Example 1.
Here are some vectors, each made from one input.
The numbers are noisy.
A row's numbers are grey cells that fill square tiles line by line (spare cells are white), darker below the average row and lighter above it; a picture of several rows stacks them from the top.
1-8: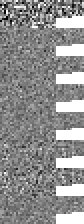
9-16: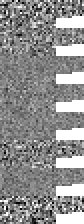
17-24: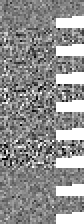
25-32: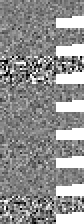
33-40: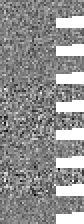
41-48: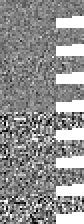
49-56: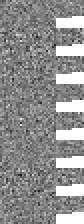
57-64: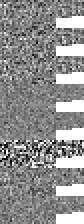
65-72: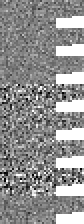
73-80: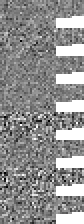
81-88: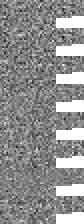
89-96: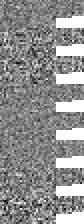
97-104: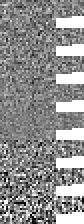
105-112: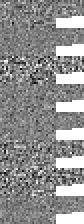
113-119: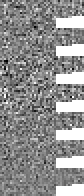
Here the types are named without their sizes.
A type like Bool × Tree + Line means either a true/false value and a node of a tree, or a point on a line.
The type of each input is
Line × List(Circle).
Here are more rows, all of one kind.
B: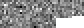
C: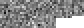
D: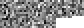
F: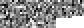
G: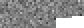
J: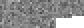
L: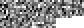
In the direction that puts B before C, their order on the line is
B, D, L, J, C, F, G.
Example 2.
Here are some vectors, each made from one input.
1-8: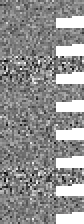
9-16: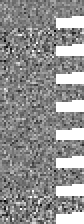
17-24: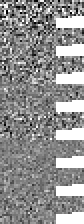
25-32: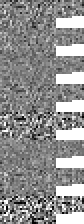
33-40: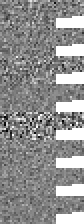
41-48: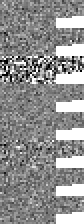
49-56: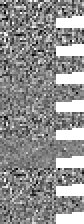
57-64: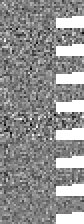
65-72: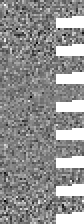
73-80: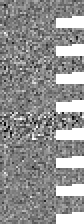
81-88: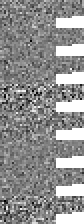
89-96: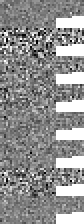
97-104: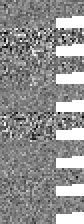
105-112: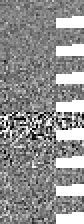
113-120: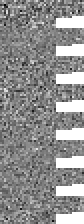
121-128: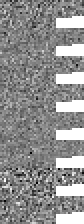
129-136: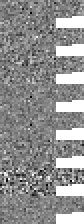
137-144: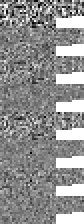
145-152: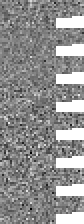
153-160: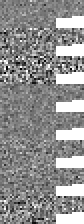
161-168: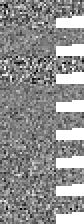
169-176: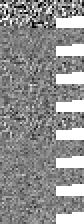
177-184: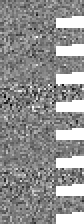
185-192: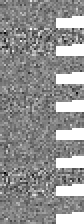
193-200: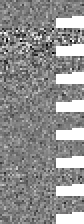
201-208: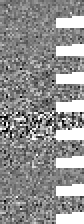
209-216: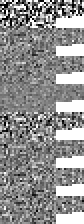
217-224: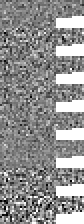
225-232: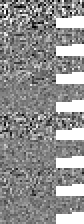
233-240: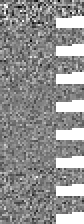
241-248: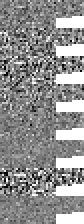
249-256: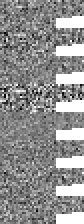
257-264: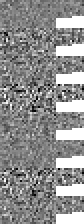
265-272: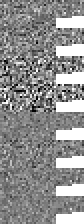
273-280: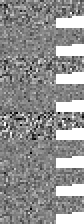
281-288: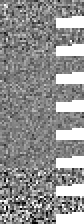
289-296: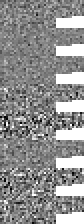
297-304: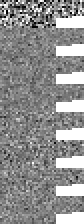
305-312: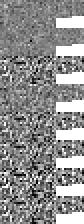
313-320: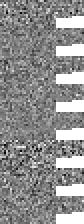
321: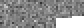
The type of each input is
Bool × Circle11 + Line8.
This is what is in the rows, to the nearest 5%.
About 70% of them hold a point on an 11-point circle and a true/false value. The rest hold a point on an 8-point line.
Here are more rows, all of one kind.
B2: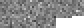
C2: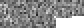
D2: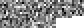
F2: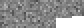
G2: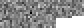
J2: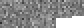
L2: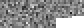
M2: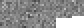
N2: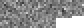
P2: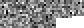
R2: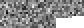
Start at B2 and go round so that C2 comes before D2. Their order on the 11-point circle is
B2, P2, L2, R2, C2, M2, F2, J2, D2, N2, G2.
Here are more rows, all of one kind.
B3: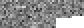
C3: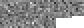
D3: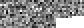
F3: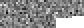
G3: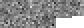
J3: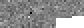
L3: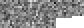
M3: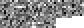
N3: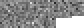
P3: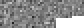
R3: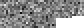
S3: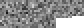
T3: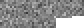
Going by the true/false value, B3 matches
J3, P3 and T3.
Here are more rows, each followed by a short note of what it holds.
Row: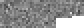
a point on an 8-point line
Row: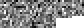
a point on an 8-point line
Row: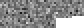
a point on an 11-point circle and a true/false value
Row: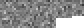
a point on an 8-point line
